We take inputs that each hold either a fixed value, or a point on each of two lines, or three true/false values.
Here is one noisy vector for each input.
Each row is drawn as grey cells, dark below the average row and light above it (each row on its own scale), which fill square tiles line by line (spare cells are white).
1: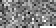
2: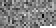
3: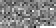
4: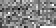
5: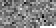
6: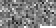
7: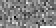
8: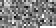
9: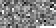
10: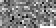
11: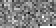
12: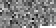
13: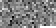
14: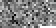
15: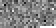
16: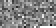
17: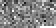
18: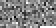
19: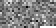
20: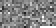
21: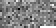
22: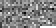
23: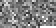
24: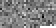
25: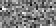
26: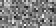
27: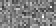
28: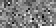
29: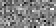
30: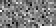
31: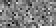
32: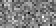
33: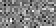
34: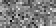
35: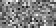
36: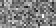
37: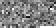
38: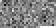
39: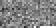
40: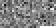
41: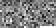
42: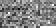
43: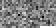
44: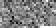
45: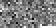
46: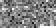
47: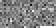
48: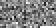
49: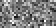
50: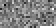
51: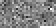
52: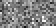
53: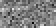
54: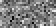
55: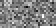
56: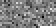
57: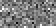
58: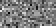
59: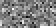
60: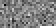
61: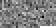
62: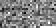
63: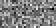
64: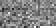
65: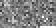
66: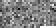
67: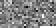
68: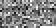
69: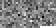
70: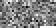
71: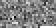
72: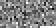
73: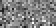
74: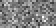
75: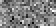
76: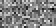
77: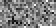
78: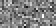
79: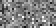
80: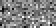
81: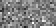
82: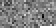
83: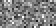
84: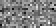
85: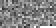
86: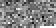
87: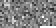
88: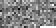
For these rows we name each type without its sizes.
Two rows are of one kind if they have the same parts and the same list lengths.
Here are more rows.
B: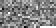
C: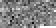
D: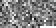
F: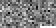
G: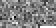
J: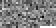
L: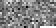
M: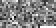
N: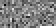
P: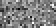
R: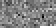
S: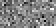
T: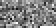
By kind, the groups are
B, D, L, P
C, F, J, N, R, S
G, M, T

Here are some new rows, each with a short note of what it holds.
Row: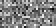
three true/false values
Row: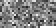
three true/false values
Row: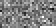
three true/false values
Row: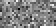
three true/false values
